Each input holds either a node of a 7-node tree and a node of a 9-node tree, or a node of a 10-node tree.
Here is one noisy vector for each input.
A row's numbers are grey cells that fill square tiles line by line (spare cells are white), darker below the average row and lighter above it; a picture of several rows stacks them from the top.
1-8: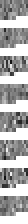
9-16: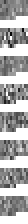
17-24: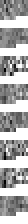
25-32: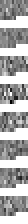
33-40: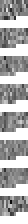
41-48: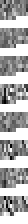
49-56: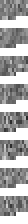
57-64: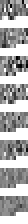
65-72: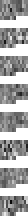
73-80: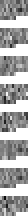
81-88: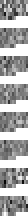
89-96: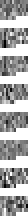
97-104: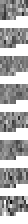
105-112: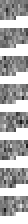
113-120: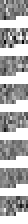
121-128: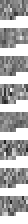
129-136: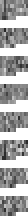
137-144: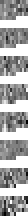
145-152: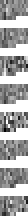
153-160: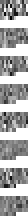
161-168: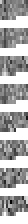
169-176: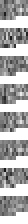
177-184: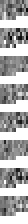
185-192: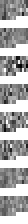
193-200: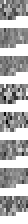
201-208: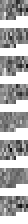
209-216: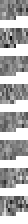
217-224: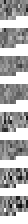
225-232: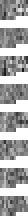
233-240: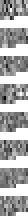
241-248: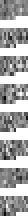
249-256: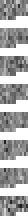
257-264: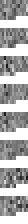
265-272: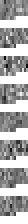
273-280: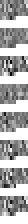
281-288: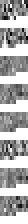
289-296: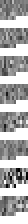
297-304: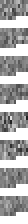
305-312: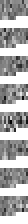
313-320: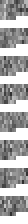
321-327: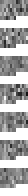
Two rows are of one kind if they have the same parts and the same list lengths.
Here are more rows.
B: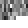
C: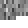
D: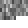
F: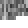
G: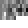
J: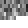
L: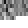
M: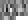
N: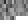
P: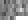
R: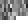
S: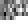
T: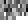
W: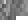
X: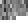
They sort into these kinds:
B, J, L, M, N, P, R, S, T, X
C, D, F, G, W

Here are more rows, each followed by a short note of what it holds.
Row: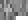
a node of a 7-node tree and a node of a 9-node tree
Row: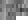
a node of a 7-node tree and a node of a 9-node tree
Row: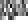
a node of a 7-node tree and a node of a 9-node tree
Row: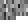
a node of a 7-node tree and a node of a 9-node tree
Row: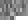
a node of a 10-node tree
